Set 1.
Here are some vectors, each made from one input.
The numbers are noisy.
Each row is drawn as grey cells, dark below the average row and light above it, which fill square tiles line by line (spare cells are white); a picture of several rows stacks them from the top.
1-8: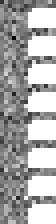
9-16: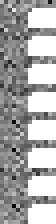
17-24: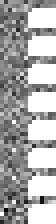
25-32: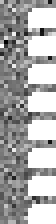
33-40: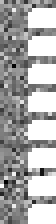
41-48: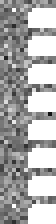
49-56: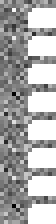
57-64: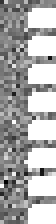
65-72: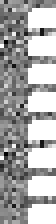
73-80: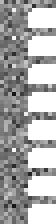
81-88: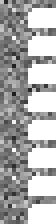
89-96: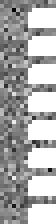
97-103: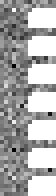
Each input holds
a list of up to two points on a 6-point circle.
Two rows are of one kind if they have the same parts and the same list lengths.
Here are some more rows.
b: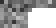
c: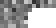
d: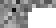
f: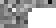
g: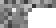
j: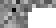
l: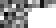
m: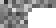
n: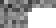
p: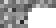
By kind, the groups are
b, c, d, j, n, p
f, g, m
l

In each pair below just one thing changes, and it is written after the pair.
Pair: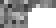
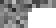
the place on the 6-point circle in item 1 of the list
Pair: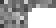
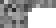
the place on the 6-point circle in item 2 of the list
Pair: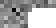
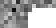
the place on the 6-point circle in item 1 of the list
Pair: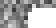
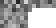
the place on the 6-point circle in item 2 of the list
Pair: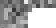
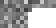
the place on the 6-point circle in item 1 of the list
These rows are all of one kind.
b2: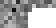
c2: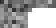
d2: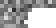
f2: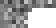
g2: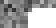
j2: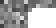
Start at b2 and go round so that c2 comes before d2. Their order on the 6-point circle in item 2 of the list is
b2, g2, c2, j2, f2, d2.
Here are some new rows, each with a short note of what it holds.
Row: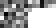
the empty list
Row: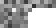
a list of one item
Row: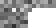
a list of one item
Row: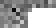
a list of two items
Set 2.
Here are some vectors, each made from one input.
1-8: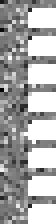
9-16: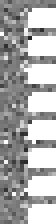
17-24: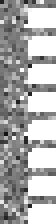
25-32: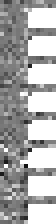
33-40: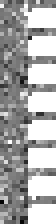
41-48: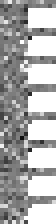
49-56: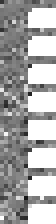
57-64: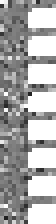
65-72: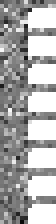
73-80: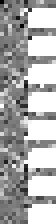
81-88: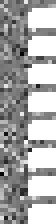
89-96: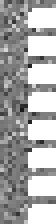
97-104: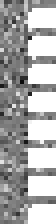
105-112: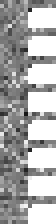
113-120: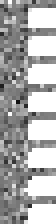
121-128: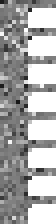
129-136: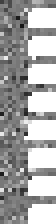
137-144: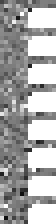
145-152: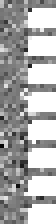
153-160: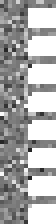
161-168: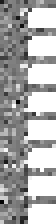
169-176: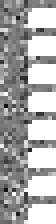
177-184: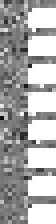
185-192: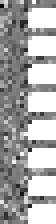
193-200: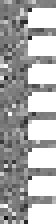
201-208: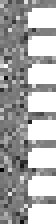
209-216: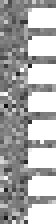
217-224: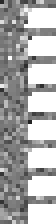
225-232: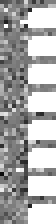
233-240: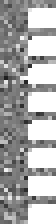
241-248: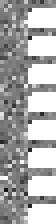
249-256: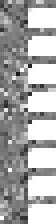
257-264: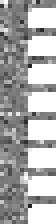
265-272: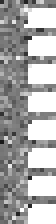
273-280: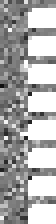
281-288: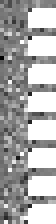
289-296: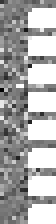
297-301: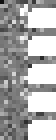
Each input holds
one of 11 labels and a node of a 9-node tree.
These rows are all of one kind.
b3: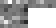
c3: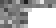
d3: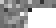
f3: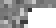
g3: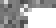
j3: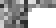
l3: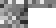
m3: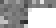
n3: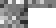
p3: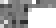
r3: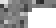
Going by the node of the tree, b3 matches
l3 and n3.
